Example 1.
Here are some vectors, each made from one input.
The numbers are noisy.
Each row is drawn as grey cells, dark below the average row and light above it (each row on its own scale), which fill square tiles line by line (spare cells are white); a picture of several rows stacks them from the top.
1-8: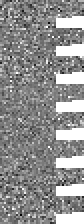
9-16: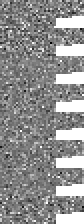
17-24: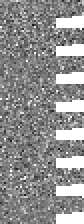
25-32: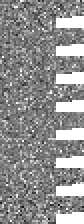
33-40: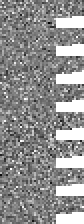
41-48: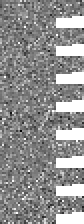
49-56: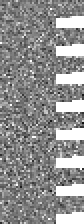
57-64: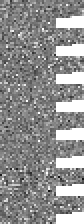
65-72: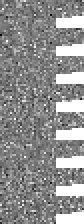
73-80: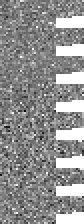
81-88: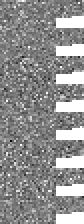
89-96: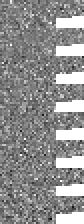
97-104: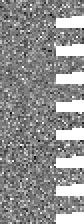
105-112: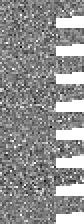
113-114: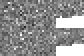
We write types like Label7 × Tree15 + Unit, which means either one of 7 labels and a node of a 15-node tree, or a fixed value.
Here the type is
(Bool × Bool × Bool + Unit) × Line6 + Line7.
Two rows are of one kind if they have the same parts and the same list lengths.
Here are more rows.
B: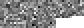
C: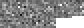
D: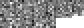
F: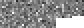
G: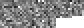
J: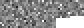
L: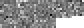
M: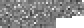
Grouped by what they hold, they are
B, C, D, G, J
F
L, M

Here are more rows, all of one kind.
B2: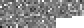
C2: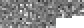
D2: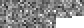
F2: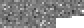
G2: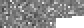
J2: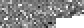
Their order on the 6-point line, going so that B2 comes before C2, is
G2, D2, B2, J2, C2, F2.
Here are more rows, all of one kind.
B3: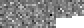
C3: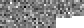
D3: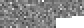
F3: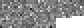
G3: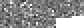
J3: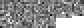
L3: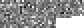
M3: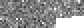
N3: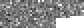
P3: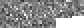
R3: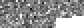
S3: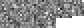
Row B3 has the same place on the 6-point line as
C3, D3, F3 and J3.
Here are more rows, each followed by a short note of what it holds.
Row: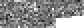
a point on a 6-point line
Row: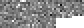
a point on a 6-point line
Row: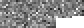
a point on a 7-point line
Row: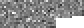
a point on a 7-point line
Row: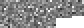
a point on a 6-point line and three true/false values
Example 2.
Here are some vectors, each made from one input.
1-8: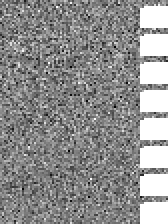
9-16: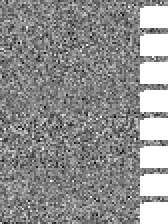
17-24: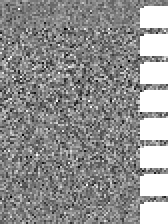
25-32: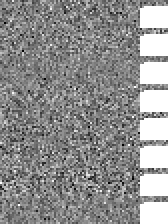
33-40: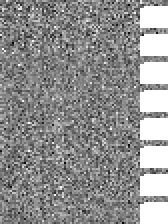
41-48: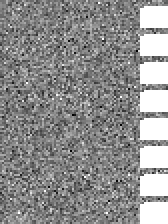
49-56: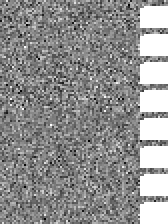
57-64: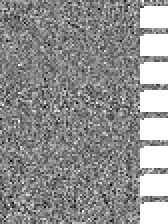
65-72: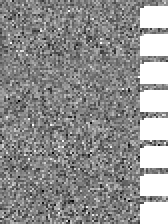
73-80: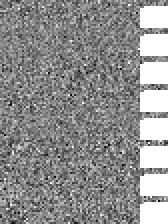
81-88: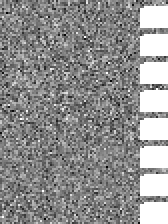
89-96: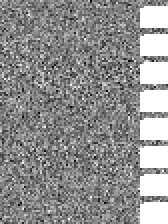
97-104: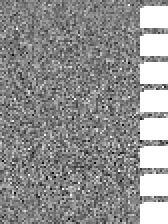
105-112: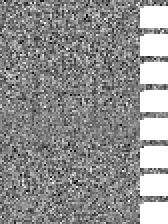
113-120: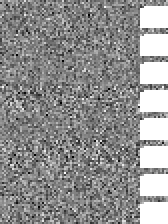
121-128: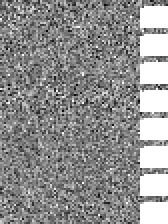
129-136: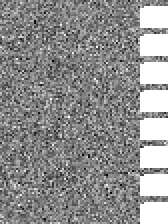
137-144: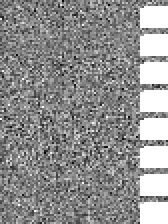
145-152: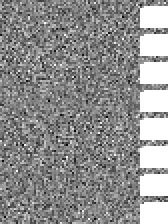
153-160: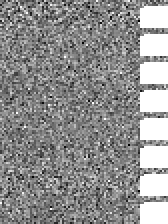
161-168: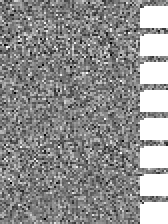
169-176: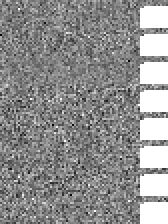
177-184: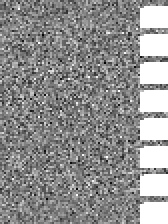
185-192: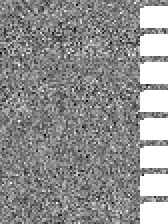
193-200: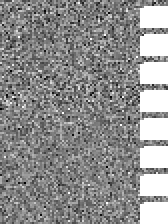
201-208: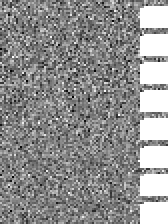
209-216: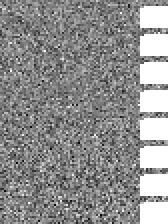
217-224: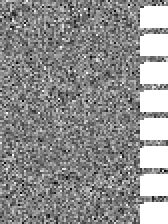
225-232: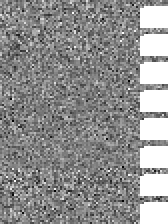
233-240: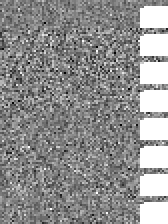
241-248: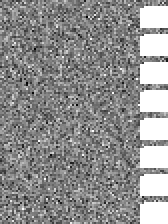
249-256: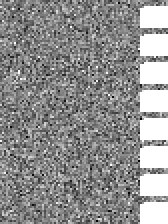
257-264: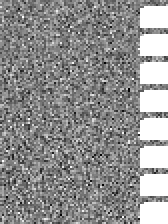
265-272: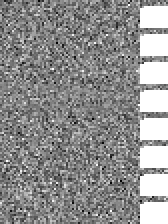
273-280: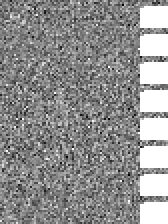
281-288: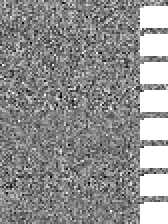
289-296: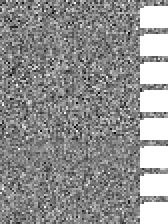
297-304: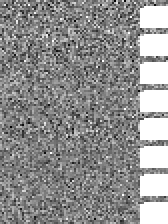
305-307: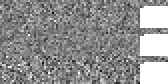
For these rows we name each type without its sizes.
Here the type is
(Bool × Bool × Bool + Circle) × Circle.
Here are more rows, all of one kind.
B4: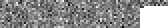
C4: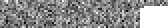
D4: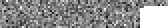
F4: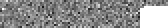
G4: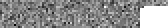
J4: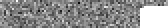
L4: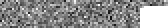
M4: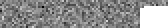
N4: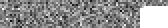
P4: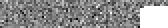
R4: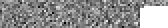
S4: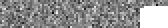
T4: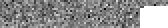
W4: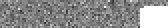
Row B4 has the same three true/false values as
M4, R4 and T4.
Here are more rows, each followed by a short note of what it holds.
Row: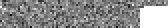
a point on a circle and three true/false values
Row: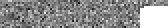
a point on a circle and three true/false values
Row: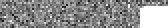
a point on each of two circles
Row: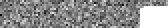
a point on each of two circles
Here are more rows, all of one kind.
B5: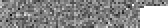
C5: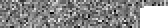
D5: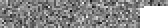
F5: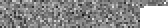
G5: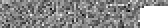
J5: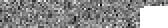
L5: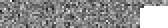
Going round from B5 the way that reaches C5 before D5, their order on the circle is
B5, F5, C5, J5, D5, L5, G5.
